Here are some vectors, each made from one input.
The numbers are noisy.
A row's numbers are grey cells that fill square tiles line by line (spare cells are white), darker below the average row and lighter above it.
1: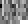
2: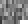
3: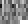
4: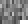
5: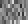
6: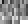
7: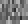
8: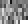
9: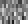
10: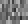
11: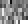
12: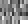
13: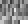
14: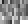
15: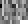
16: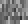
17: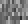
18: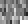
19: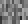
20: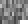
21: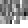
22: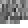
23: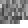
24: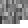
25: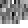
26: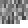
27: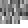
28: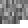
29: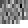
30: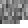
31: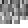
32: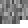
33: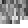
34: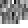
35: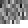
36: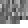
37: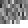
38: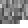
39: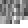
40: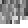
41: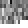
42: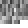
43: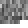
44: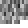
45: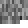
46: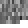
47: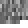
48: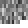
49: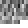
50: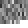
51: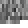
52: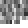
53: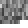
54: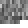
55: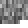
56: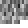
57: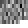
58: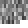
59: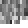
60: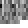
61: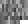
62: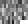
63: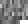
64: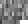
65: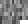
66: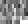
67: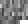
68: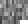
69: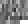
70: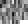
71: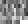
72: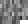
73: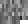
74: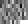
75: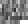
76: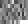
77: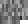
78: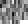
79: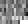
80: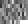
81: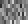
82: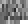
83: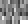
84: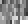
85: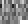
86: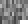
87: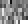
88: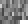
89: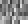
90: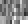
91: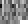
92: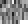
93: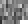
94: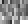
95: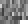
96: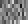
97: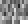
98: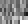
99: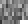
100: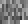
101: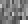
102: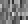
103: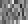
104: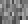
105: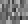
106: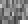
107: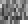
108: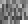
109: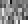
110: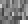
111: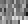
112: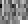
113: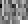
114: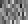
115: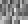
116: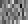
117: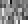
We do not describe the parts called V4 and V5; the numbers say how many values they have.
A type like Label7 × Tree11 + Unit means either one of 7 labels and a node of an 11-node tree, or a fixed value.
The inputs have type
Bool × V4 + Line6 + V5.
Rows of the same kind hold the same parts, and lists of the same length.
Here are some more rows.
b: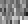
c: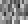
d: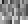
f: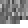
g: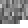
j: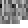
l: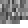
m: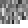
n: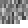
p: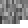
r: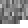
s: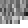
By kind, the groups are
b, c, d, s
f, g, l, p, r
j, m, n

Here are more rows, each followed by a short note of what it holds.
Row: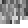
a true/false value and a value of V4
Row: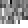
a value of V5
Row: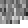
a true/false value and a value of V4
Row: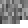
a point on a 6-point line
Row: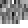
a value of V5
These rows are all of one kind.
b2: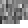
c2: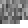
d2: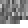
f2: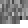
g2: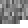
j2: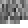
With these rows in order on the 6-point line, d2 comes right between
f2 and j2.
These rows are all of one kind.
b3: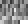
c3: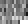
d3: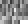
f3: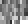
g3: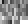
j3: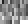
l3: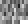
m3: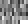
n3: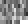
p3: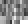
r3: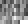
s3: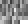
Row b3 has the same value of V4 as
d3, p3, r3 and s3.
